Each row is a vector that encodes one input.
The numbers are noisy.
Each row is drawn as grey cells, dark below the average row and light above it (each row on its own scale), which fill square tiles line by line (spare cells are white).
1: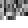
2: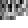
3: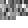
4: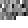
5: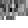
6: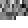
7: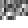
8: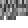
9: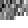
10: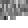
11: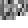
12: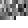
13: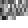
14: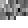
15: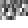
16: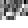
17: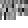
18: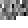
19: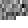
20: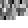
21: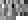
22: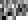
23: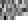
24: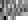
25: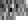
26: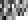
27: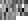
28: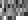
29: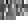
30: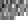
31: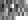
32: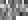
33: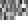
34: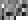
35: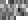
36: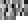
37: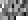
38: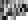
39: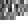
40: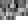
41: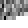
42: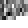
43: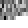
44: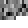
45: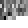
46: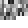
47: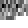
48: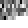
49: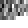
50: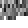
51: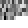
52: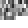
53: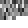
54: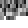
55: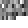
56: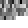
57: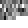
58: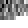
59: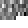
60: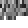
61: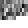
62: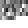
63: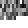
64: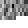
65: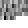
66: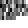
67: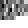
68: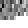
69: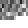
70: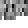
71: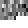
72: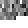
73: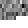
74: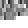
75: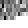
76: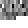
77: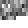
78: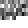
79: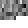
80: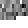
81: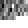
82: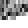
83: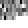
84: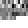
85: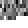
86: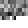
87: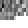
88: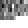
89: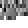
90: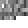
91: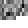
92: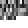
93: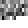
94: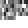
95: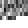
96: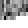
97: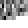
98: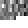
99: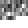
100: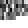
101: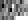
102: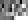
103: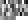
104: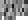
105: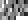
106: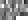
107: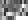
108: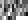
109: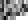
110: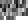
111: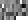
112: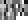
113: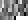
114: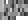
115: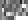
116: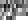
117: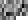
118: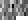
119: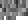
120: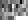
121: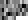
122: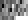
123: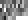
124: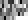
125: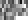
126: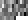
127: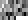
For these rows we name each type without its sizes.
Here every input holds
either a point on a circle and a true/false value, or a point on a line.
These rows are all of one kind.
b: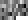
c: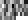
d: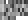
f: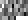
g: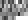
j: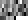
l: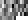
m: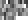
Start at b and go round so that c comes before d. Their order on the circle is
b, l, c, g, m, f, d, j.
